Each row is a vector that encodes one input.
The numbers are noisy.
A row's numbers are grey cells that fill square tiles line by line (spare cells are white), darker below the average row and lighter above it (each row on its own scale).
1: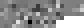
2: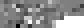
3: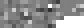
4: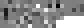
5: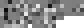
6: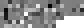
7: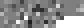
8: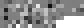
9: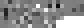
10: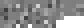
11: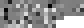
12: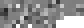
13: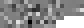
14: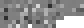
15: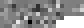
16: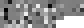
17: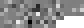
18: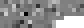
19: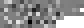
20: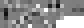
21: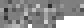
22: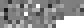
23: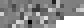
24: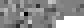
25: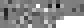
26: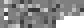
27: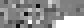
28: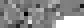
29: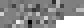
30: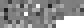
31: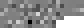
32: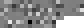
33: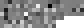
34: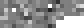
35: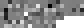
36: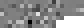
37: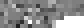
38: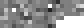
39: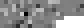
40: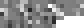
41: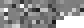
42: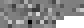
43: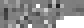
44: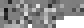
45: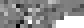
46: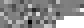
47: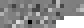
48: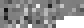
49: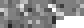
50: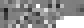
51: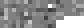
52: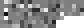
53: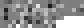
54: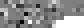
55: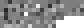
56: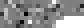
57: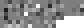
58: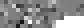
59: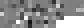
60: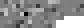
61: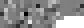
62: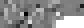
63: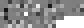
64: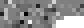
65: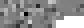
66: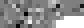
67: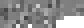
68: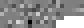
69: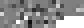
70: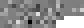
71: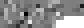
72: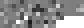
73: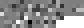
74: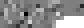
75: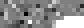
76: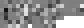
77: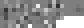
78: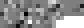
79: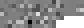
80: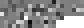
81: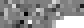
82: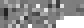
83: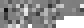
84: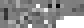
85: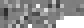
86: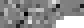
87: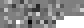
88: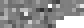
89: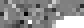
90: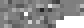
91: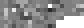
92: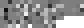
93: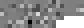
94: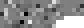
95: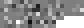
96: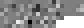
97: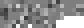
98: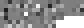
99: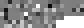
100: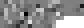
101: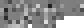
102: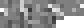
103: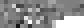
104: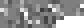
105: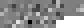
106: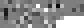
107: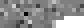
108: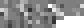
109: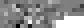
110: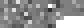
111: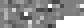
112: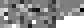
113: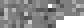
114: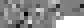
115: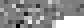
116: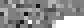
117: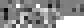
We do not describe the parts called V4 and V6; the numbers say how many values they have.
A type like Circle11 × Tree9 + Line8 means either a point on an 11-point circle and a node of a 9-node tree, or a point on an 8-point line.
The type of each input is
Bool × Line5 × V4 × V6.
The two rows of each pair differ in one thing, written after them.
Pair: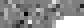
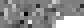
the place on the 5-point line
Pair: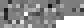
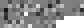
the true/false value
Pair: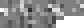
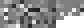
the value of V6
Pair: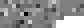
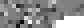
the place on the 5-point line
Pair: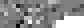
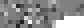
the true/false value
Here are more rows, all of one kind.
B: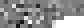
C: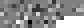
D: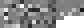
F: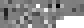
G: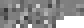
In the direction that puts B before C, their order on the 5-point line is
F, G, D, B, C.
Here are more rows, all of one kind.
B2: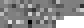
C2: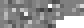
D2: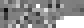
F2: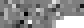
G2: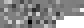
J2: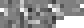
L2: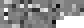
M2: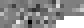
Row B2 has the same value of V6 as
G2 and M2.
